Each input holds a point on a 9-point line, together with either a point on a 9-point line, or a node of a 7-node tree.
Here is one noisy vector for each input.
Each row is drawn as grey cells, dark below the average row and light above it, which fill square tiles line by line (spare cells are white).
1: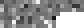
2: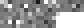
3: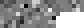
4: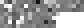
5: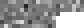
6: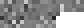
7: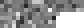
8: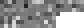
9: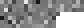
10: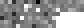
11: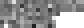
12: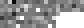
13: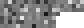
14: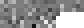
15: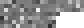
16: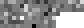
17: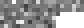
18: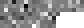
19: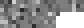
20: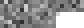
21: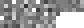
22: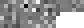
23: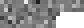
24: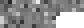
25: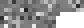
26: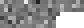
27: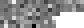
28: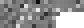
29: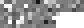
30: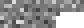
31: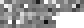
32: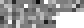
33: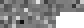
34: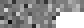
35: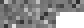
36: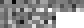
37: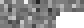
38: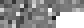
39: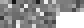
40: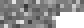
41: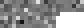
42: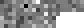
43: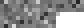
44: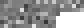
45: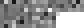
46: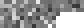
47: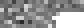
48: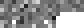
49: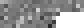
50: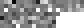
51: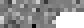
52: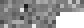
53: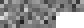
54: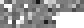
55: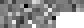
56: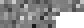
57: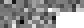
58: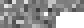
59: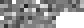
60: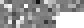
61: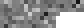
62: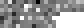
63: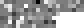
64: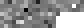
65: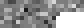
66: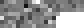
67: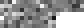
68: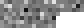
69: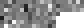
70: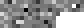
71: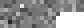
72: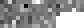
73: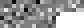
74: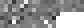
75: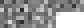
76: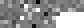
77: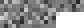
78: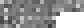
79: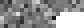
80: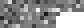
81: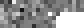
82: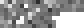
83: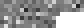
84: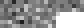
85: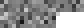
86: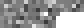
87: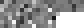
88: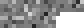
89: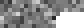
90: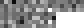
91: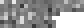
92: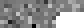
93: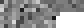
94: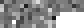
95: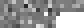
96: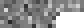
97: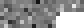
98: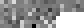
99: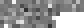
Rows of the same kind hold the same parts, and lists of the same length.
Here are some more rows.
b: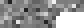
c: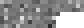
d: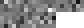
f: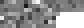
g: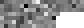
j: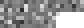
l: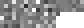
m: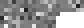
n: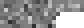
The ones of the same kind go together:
b, f, g, l, m, n
c, d, j

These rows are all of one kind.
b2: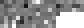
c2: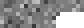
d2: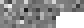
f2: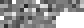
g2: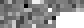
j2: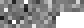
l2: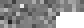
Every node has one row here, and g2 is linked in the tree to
b2 and f2.
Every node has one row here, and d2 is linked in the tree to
j2.
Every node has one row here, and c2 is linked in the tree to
f2 and l2.
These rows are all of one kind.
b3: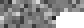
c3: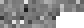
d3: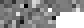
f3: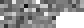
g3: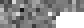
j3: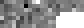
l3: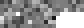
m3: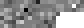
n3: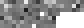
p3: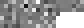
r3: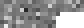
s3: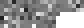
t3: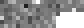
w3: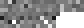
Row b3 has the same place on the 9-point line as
d3, f3, g3 and j3.
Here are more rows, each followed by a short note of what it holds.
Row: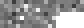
a point on each of two 9-point lines
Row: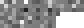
a point on a 9-point line and a node of a 7-node tree
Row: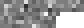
a point on a 9-point line and a node of a 7-node tree
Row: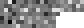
a point on each of two 9-point lines
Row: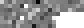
a point on each of two 9-point lines
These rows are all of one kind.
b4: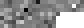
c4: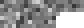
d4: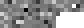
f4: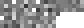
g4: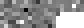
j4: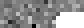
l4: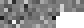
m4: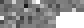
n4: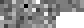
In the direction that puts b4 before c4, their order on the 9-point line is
d4, b4, g4, l4, j4, f4, n4, m4, c4.
